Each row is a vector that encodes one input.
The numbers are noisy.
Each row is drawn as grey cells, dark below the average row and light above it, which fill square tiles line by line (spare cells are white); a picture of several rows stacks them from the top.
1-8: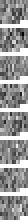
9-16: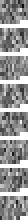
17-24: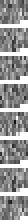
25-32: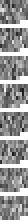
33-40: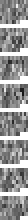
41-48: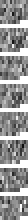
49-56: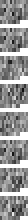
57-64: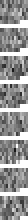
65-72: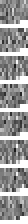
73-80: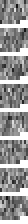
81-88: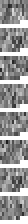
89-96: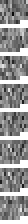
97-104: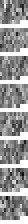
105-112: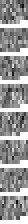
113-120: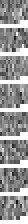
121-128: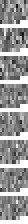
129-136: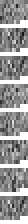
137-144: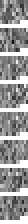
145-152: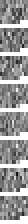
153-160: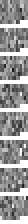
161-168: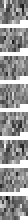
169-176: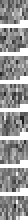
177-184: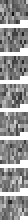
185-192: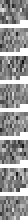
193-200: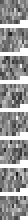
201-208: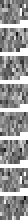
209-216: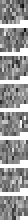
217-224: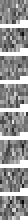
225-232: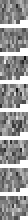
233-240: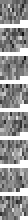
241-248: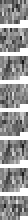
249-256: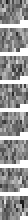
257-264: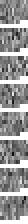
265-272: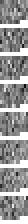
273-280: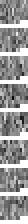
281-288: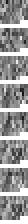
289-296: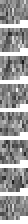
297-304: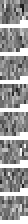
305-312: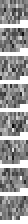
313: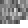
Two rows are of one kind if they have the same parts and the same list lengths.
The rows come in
2 kinds.
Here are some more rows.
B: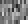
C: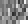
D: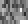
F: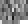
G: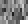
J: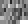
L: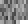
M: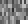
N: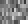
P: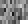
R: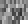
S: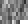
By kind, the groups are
B, D, M, N, S
C, F, G, J, L, P, R

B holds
a point on a 20-point circle and a true/false value.
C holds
a point on a 13-point line and a true/false value.
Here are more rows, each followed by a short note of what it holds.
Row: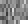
a point on a 13-point line and a true/false value
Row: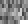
a point on a 20-point circle and a true/false value
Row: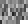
a point on a 13-point line and a true/false value
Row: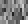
a point on a 13-point line and a true/false value
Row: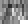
a point on a 20-point circle and a true/false value
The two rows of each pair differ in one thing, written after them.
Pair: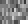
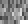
the true/false value
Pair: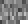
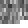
the true/false value
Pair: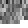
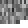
the true/false value
